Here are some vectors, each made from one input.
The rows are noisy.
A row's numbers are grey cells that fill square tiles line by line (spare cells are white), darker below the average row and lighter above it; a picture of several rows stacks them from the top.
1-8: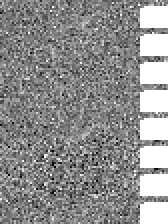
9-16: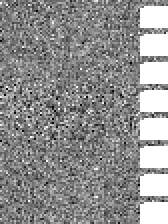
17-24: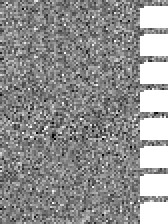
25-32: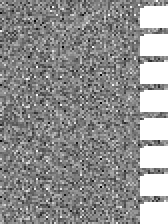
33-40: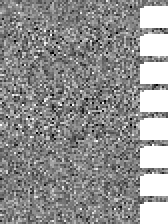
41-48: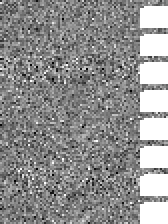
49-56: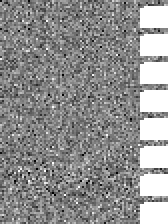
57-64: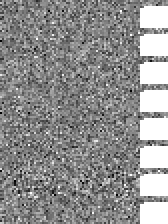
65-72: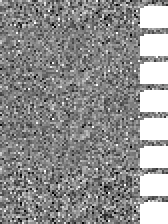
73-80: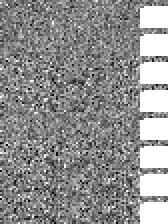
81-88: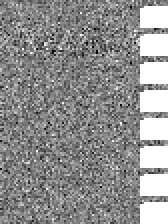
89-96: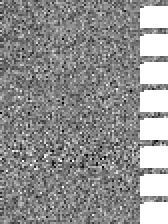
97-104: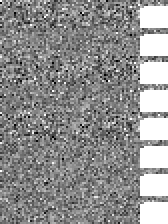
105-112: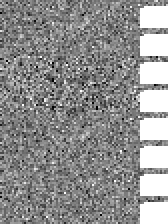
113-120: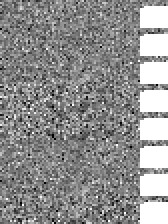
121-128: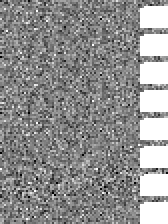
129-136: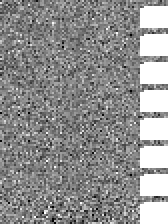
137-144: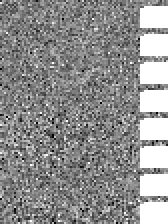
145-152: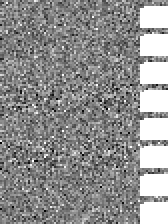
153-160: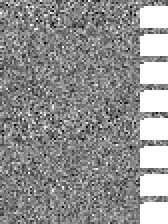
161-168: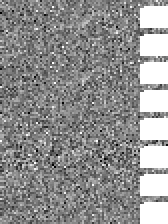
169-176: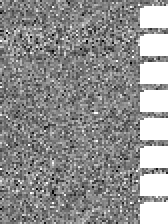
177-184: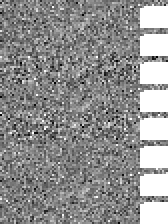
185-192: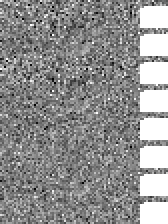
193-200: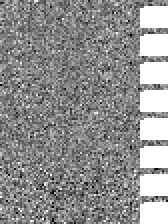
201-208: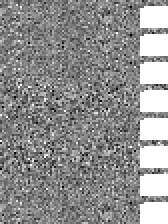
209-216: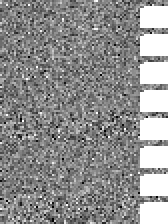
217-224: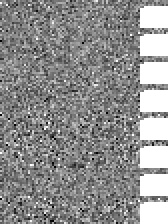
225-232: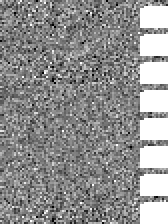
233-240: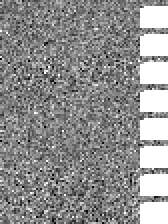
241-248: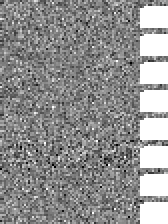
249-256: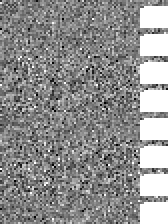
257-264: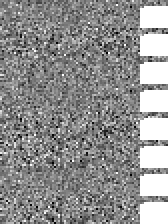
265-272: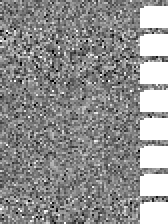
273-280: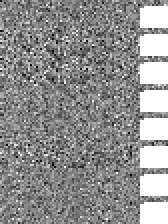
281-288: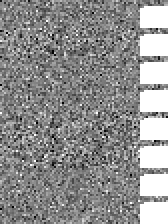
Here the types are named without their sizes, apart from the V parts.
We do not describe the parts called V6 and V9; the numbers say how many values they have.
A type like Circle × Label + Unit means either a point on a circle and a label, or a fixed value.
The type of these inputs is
(Bool × (Circle + Unit) + V9) × V6.
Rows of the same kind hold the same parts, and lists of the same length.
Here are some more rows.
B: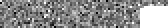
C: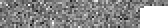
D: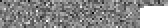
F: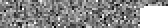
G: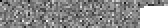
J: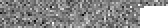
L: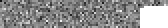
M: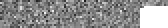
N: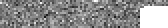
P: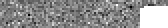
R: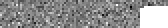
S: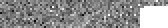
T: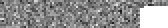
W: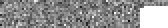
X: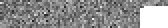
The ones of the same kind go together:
B, F
C, G, J, P, S, T
D, L, M, N, R, W, X

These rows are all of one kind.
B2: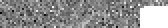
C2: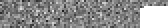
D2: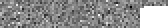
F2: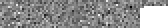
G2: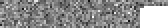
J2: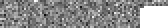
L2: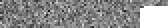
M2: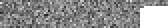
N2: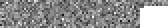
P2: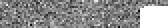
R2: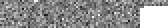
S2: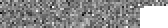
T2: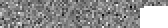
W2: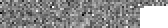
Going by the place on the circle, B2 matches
D2, F2, M2 and R2.
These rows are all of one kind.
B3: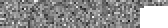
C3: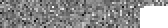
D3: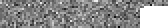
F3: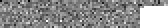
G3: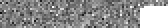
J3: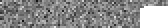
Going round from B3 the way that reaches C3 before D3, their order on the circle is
B3, J3, G3, F3, C3, D3.
